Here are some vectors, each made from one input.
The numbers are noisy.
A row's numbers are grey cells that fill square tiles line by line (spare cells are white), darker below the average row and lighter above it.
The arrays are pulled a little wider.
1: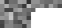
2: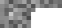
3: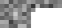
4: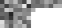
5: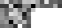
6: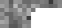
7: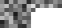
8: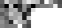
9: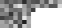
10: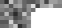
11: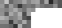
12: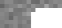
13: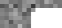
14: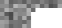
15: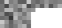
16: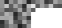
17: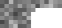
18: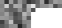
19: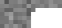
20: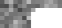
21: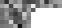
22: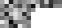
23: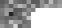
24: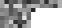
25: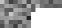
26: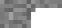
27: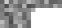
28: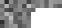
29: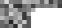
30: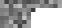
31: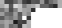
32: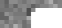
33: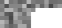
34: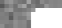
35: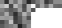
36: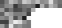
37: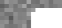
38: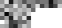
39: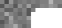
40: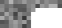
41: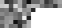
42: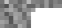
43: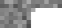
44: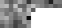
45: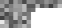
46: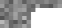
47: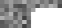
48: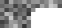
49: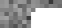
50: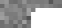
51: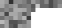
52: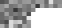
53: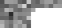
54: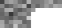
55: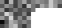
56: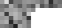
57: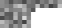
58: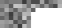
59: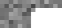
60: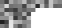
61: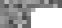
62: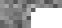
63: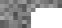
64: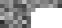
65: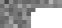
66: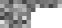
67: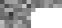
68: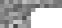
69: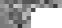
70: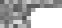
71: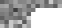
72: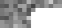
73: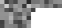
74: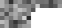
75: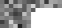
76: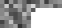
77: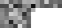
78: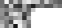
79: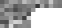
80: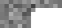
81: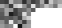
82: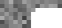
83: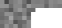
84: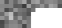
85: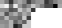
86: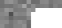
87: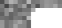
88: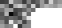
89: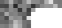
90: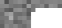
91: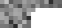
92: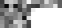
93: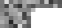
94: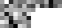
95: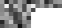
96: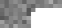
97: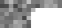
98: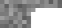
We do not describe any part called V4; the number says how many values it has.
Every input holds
a list of up to two items, each a true/false value and a value of V4.
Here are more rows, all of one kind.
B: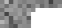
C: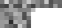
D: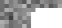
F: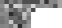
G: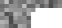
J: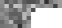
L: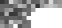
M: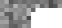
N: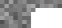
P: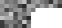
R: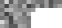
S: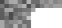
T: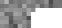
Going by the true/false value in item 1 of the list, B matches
L, P, R and S.
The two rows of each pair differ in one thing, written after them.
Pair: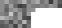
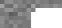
the true/false value in item 2 of the list
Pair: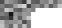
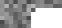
the value of V4 in item 2 of the list
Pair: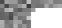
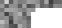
the true/false value in item 2 of the list
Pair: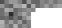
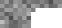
the true/false value in item 2 of the list
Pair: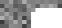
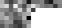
the true/false value in item 1 of the list
